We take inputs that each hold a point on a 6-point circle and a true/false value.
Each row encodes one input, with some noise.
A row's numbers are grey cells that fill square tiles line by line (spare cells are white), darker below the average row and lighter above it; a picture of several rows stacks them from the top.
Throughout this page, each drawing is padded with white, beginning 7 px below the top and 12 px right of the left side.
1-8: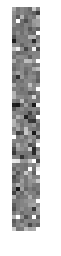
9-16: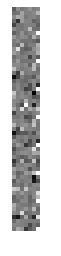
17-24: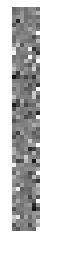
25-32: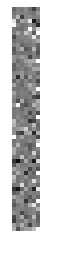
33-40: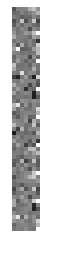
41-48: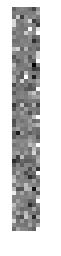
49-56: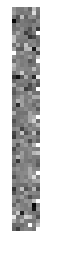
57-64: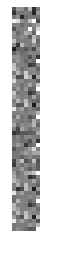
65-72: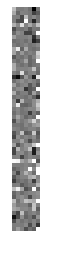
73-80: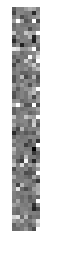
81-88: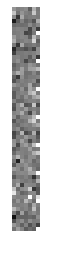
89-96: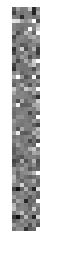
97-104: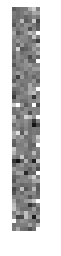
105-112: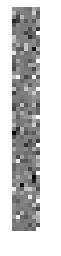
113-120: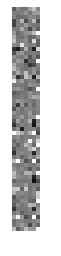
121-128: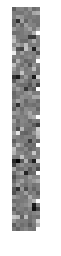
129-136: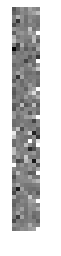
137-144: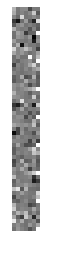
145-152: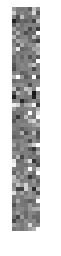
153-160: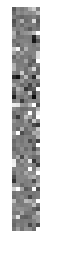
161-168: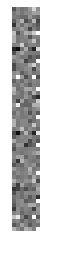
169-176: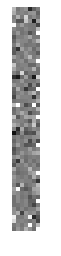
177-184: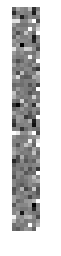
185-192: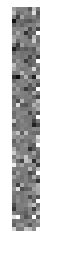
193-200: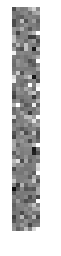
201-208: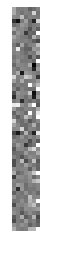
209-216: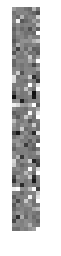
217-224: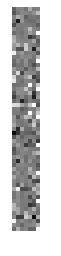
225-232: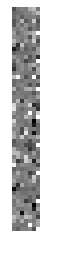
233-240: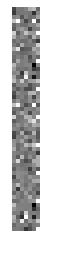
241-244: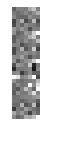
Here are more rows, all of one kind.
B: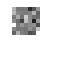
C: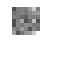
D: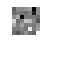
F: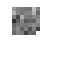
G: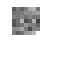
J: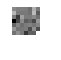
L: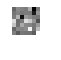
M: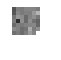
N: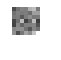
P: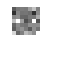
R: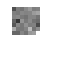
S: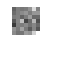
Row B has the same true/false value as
F and J.
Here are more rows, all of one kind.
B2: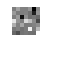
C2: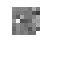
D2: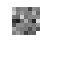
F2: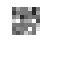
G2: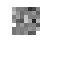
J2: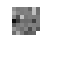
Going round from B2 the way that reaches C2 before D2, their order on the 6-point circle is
B2, F2, C2, J2, D2, G2.
